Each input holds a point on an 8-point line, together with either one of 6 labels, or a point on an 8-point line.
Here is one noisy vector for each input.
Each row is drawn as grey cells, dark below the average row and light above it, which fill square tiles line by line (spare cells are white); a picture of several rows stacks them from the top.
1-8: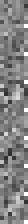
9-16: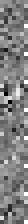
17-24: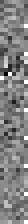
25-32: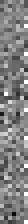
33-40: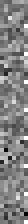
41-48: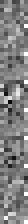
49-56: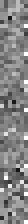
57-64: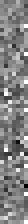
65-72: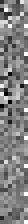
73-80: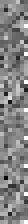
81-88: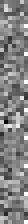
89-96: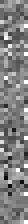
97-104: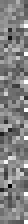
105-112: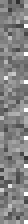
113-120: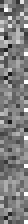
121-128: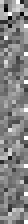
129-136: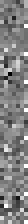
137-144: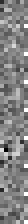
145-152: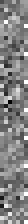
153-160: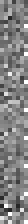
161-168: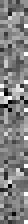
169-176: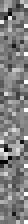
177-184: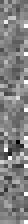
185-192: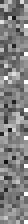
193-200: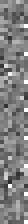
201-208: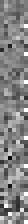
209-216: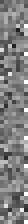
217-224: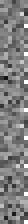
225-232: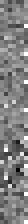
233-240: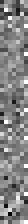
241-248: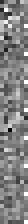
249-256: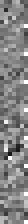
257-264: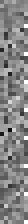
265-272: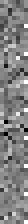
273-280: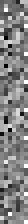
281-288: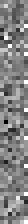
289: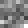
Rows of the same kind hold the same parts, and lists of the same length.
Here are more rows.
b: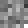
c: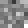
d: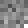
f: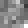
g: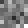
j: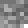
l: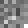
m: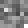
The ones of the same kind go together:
b, d, f, g, j, l, m
c

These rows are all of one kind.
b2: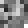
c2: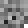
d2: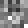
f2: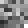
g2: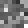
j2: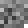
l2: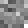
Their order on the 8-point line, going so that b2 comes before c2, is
g2, b2, d2, l2, f2, c2, j2.
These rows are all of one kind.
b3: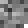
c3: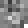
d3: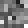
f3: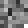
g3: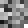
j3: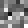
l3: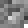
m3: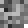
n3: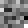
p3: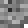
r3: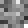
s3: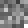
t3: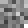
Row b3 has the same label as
f3 and j3.
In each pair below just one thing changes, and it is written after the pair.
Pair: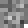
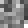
the label
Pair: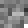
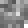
the label
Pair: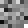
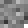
the place on the 8-point line
